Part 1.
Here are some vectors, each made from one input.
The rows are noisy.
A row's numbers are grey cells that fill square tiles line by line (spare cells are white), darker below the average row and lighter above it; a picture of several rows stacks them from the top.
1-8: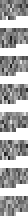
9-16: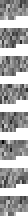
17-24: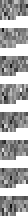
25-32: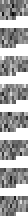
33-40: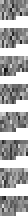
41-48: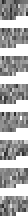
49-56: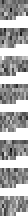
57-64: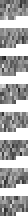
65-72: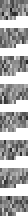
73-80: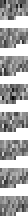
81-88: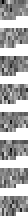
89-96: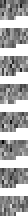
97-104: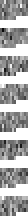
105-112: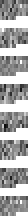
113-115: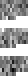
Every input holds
a point on a 5-point line, together with either one of 8 labels, or a point on a 5-point line.
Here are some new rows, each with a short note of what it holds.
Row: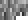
one of 8 labels and a point on a 5-point line
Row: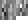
one of 8 labels and a point on a 5-point line
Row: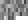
a point on each of two 5-point lines
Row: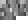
a point on each of two 5-point lines
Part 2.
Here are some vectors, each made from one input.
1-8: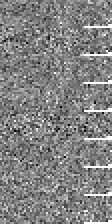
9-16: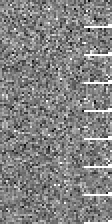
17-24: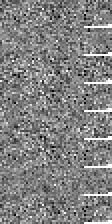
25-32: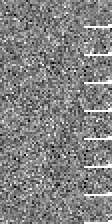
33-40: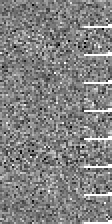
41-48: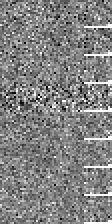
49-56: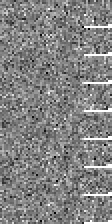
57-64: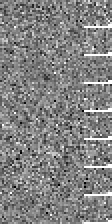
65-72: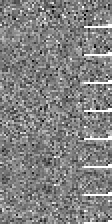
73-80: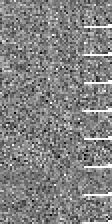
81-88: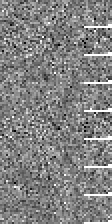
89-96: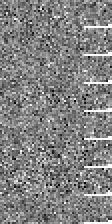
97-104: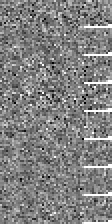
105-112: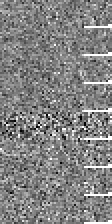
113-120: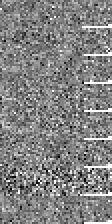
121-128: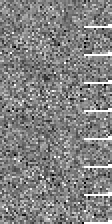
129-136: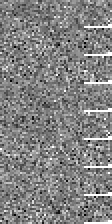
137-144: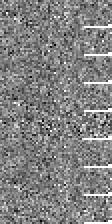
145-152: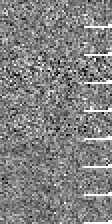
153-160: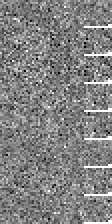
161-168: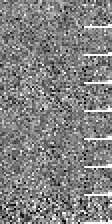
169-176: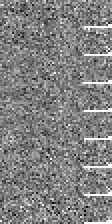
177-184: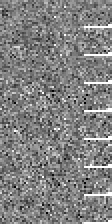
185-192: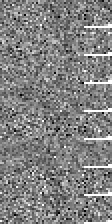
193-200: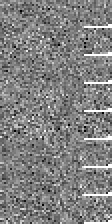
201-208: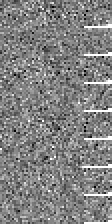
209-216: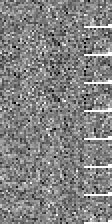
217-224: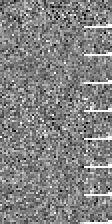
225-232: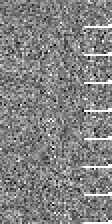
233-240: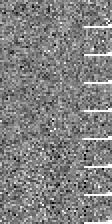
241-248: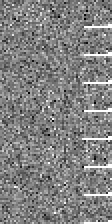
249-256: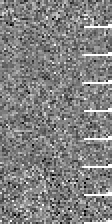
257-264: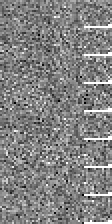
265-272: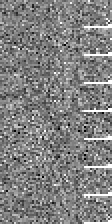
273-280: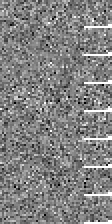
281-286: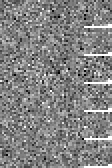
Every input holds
a list of up to three points on an 8-point line.
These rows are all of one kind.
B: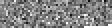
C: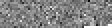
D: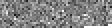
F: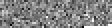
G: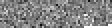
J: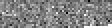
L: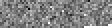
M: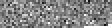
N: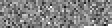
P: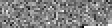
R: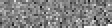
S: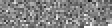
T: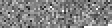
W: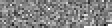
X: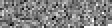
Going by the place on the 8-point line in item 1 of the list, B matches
D, F, G and X.
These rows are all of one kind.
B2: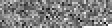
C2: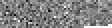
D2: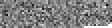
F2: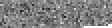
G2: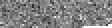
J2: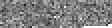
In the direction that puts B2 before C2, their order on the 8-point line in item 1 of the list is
B2, F2, D2, J2, G2, C2.
